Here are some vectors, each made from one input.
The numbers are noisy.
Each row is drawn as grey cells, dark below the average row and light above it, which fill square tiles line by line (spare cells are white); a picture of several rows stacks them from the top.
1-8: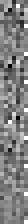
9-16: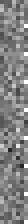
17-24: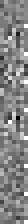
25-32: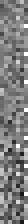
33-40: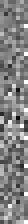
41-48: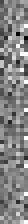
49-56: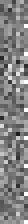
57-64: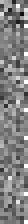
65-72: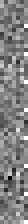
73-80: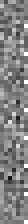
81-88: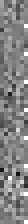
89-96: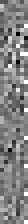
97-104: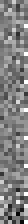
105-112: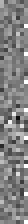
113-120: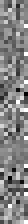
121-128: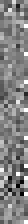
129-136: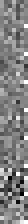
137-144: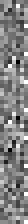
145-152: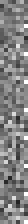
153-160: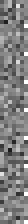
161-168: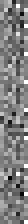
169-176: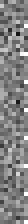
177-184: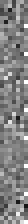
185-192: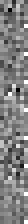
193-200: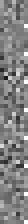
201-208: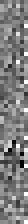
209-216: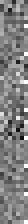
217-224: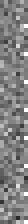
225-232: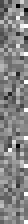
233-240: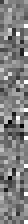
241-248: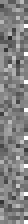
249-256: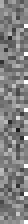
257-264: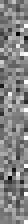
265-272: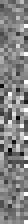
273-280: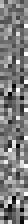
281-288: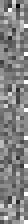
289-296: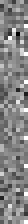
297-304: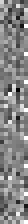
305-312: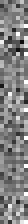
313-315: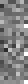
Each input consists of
a point on a 7-point line.
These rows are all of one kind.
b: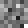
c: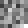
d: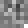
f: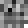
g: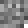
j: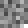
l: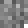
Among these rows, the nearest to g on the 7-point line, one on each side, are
b and l.
